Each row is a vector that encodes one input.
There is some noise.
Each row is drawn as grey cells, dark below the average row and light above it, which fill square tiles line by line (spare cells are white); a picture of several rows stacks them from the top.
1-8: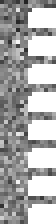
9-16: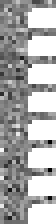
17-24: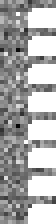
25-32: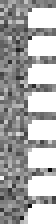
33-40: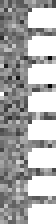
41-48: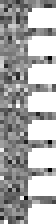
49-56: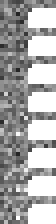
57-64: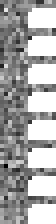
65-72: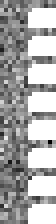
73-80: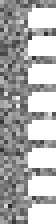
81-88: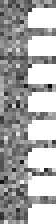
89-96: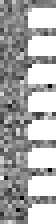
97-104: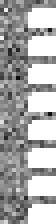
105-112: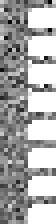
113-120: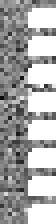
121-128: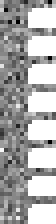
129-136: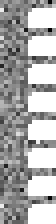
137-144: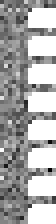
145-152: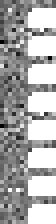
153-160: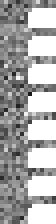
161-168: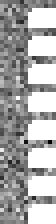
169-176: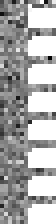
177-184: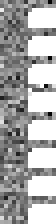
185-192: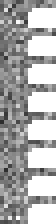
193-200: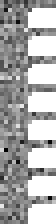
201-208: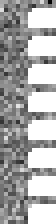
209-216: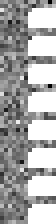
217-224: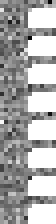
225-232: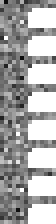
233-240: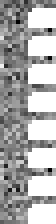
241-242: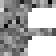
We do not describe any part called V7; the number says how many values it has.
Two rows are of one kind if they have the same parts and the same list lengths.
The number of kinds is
4.
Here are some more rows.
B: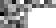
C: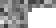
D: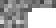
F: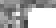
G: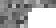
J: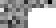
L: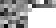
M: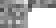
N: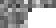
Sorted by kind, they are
B, L
C, D, F, M
G, N
J

